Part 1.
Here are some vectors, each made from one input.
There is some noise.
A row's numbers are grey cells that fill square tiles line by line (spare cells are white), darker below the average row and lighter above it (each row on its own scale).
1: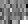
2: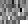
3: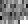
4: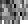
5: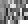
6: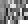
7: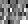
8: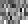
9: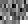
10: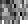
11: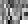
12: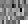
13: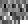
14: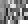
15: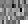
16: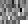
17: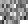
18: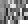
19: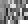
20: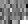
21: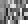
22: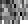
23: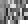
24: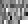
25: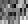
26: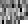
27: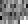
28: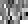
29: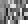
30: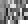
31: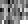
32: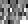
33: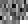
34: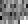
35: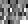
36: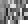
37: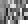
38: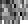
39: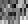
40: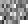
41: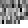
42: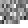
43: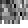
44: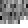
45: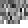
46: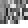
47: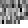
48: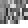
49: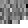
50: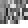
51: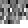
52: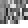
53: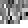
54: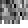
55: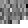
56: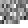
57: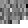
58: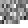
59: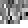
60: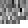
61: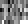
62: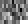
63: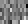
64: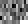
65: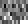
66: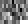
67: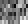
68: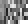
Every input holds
a true/false value, together with either a fixed value, or a point on each of two 3-point lines.
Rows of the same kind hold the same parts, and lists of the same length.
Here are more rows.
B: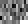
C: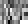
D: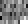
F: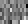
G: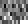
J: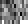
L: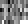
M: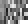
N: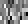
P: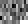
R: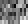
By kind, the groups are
B, C, D, F, G, J, L, N, P, R
M

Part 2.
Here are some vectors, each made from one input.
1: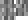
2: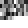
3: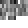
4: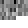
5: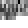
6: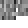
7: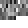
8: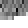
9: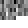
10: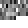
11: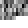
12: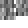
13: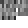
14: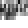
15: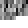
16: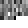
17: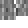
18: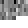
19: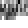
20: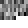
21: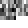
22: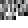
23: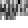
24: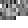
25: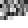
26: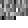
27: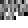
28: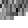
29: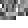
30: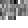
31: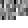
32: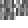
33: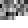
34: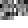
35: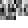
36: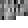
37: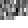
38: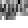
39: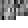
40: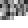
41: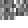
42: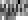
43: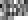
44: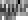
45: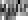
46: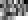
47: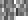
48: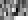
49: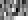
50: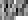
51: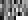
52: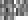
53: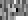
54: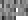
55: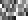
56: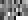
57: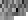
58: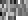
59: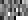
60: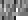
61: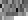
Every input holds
a true/false value, together with either a fixed value, or a node of an 8-node tree.
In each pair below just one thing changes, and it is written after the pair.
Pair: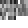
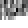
the true/false value
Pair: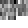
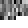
the node of the tree
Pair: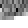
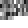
the node of the tree
